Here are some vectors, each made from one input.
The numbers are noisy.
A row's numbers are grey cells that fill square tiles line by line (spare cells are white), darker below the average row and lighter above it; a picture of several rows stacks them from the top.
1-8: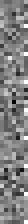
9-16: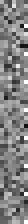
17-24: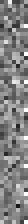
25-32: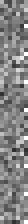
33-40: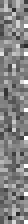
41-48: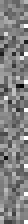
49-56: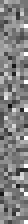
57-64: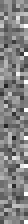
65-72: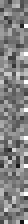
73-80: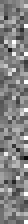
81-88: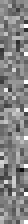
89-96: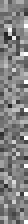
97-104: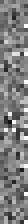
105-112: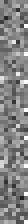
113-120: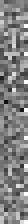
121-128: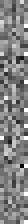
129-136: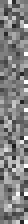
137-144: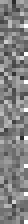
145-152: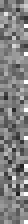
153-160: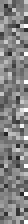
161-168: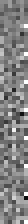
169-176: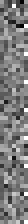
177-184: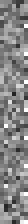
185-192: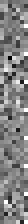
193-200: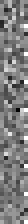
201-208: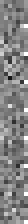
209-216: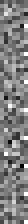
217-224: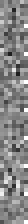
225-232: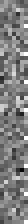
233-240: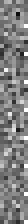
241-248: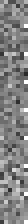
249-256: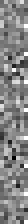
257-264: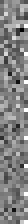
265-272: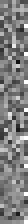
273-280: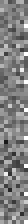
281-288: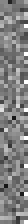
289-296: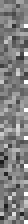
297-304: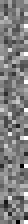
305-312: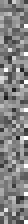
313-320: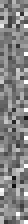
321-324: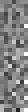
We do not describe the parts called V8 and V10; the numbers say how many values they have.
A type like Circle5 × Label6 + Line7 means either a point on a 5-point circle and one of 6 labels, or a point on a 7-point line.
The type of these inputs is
(Bool × V10 + Tree13) × Line11 × V8.
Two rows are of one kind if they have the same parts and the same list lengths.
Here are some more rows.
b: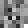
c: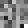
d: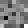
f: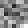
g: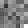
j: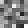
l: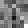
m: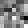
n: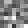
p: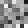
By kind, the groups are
b, f, g, l, n
c, d, j, m, p

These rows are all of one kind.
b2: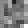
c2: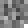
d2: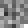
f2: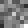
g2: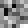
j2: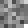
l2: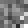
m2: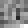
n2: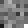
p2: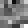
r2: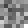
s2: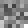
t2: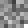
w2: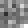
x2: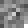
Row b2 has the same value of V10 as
c2, g2, s2 and x2.
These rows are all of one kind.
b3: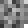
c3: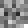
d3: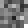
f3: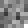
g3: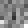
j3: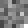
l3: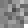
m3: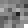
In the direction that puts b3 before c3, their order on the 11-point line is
f3, m3, b3, j3, d3, l3, c3, g3.
